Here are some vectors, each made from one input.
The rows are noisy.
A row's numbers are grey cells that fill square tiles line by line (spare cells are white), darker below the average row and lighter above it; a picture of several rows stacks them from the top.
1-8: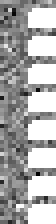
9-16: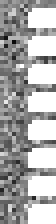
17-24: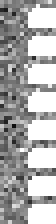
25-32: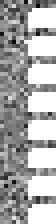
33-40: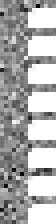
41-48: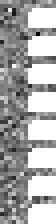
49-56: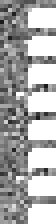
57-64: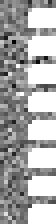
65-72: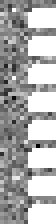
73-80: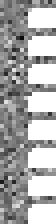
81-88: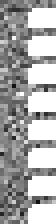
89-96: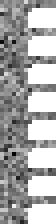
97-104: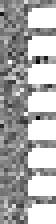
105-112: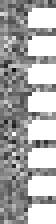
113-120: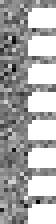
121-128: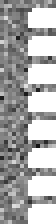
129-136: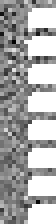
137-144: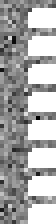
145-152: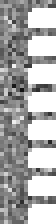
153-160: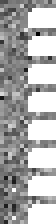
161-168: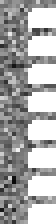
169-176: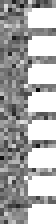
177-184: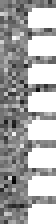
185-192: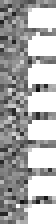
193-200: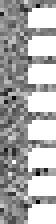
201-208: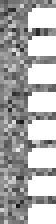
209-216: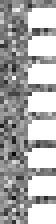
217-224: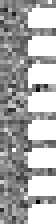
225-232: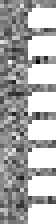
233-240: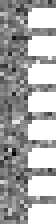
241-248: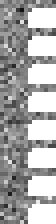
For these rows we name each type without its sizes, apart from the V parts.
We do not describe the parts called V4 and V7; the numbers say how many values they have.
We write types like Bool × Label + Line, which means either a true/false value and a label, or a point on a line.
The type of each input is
Label × V4 + List(Line) × V7.
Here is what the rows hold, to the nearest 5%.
About 15% of them hold a label and a value of V4. The rest hold a value of V7, together with a list of points on a line.
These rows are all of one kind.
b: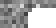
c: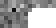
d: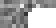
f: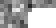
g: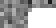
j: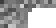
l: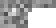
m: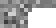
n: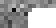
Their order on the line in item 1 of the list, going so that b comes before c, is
l, f, g, j, m, b, d, n, c.
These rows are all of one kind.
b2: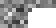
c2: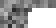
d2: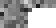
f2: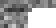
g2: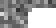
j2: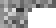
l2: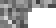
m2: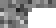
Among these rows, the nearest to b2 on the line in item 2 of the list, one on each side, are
g2 and m2.
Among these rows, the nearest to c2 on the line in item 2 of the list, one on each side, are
j2 and m2.
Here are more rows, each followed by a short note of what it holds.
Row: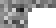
a value of V7, together with a list of two items
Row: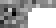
a value of V7, together with the empty list
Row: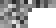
a label and a value of V4
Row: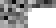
a label and a value of V4
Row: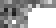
a value of V7, together with the empty list
